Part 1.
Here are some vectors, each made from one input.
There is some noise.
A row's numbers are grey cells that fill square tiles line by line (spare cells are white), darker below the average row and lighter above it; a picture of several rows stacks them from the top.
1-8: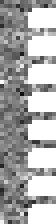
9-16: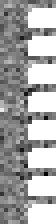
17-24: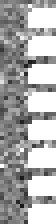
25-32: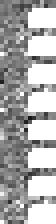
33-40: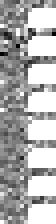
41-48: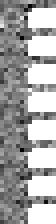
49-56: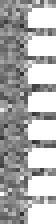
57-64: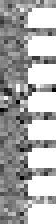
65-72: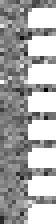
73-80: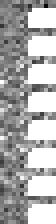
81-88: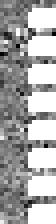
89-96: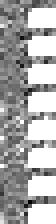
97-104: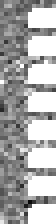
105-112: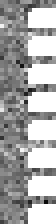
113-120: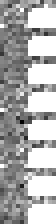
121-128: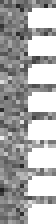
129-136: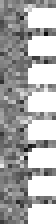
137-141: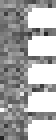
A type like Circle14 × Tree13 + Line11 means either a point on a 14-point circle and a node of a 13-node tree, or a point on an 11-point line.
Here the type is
List2(Line11).
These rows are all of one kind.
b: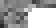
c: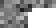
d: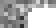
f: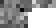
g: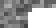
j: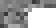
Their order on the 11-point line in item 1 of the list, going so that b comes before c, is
d, b, j, g, c, f.
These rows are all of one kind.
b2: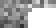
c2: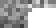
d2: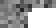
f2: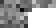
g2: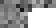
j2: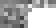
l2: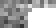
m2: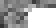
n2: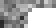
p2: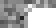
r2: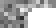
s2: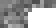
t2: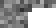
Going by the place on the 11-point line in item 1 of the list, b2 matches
c2, j2, l2 and n2.
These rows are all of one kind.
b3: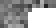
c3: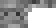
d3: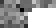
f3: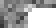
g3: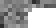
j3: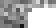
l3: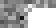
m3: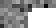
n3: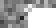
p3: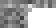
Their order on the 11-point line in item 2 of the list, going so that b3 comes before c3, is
m3, g3, f3, b3, n3, l3, c3, p3, j3, d3.
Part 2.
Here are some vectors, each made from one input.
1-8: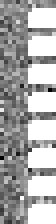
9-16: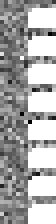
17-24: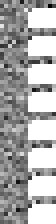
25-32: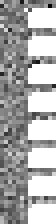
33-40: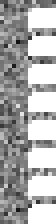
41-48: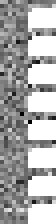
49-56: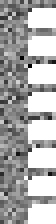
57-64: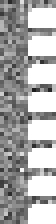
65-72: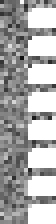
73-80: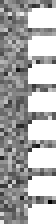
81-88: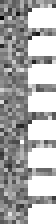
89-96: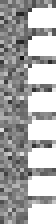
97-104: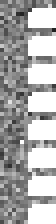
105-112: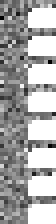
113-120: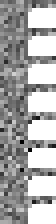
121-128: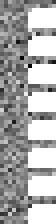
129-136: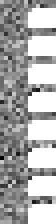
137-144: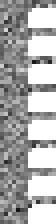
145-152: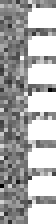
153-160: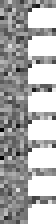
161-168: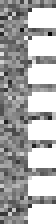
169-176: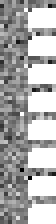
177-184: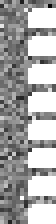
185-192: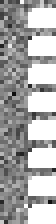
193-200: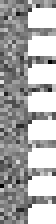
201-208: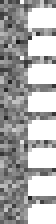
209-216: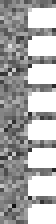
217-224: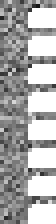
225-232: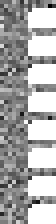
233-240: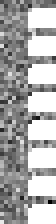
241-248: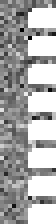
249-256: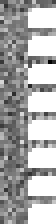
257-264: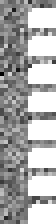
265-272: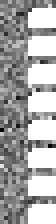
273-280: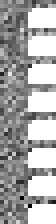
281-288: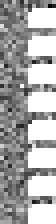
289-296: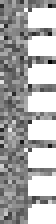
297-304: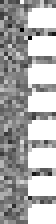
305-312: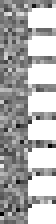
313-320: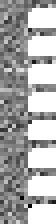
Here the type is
(Circle13 + Unit) × Label8.
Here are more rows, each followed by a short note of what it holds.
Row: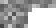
a point on a 13-point circle and one of 8 labels
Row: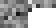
one of 8 labels
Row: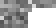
a point on a 13-point circle and one of 8 labels
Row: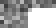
a point on a 13-point circle and one of 8 labels
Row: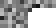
one of 8 labels
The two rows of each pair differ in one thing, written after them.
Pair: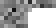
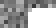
the label
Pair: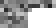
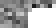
the place on the 13-point circle
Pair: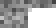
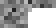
the label
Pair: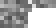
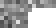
the place on the 13-point circle
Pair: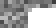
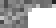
the place on the 13-point circle
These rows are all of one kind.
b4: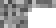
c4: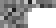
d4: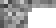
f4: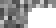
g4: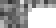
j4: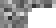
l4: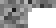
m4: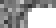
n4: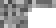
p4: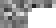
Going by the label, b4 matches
d4 and n4.
